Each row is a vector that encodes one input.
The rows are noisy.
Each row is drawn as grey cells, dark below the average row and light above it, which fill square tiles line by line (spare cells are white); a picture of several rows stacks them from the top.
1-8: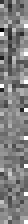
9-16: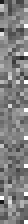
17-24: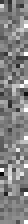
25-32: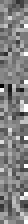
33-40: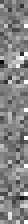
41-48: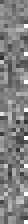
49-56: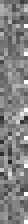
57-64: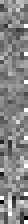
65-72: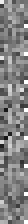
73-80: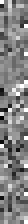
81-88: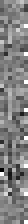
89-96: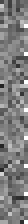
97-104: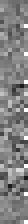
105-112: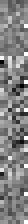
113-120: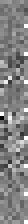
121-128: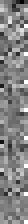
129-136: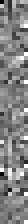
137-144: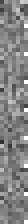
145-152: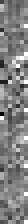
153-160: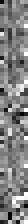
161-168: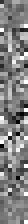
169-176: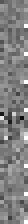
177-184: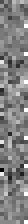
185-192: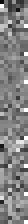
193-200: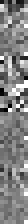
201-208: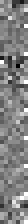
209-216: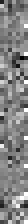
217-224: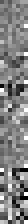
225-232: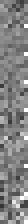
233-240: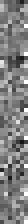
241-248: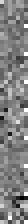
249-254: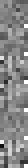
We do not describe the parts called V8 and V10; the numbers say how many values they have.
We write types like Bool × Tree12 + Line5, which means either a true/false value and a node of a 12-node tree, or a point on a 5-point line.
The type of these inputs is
(Bool × V8 × V10 + Unit) × (Line6 + Line9).
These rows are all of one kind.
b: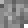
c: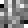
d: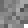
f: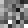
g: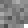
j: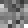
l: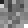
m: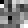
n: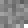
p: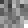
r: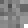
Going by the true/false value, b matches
d, g, n and r.
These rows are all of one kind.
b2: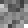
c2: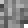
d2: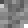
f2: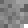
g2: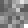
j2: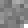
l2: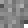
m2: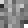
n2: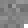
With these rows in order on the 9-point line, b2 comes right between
c2 and n2.
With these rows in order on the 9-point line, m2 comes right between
c2 and l2.
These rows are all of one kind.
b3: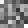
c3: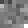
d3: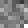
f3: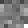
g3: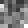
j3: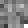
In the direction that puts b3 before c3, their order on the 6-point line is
d3, g3, b3, c3, f3, j3.
